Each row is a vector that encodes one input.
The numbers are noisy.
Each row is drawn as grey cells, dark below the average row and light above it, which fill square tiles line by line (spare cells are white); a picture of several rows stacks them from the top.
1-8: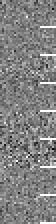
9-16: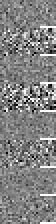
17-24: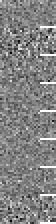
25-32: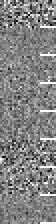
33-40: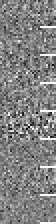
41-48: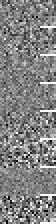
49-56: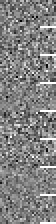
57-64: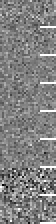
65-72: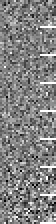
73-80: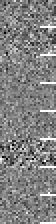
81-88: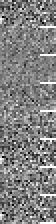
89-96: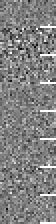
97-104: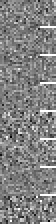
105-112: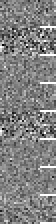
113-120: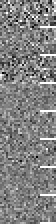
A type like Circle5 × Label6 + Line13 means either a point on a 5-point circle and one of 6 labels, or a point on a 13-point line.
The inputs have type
List3(Line6).
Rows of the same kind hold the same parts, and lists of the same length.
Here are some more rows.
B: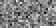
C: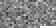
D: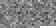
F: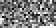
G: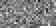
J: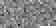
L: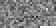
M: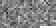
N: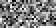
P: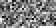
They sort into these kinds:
B, C, D, L
F, N, P
G
J, M

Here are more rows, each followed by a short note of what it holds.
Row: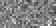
a list of three items
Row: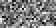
the empty list
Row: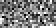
the empty list
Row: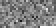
a list of two items
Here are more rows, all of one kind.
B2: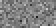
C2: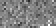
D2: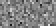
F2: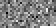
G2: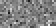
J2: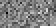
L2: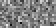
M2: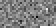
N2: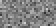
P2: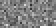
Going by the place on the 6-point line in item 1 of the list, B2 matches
M2, N2 and P2.
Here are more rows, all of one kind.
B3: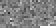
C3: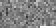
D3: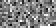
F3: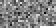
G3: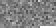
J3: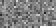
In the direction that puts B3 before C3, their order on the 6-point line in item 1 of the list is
D3, B3, G3, F3, J3, C3.
